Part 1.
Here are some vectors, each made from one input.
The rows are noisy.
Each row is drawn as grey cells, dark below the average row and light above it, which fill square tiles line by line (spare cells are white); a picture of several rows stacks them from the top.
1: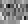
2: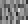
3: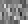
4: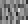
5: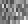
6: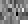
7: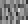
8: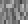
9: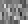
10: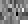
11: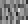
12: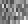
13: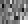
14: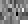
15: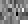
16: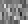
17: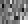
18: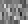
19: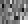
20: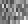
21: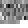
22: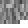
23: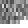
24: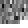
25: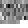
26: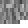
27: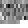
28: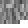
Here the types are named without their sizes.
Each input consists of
a node of a tree.
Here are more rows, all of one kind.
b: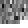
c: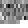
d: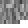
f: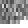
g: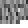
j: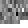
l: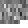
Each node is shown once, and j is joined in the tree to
d and g.
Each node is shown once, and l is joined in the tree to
c and d.
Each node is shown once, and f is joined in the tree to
b and d.
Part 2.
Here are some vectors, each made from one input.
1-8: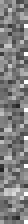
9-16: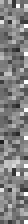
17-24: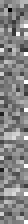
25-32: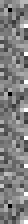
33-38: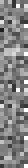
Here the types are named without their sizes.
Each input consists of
a node of a tree.
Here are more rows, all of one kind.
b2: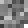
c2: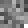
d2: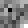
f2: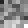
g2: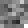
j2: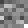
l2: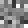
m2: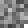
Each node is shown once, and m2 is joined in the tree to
b2 and c2.
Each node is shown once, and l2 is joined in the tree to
b2.
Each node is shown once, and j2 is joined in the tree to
c2 and f2.
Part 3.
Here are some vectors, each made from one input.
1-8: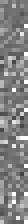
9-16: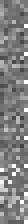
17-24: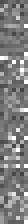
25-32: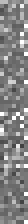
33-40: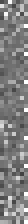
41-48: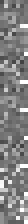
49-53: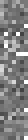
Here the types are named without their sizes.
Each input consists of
four true/false values.
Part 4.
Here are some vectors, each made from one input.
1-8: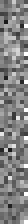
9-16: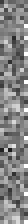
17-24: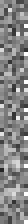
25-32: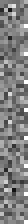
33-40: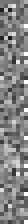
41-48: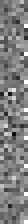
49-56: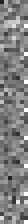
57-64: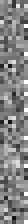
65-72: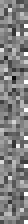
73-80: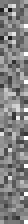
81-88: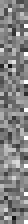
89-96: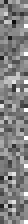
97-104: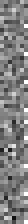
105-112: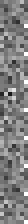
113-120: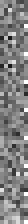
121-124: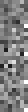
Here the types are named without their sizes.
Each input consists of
a node of a tree.
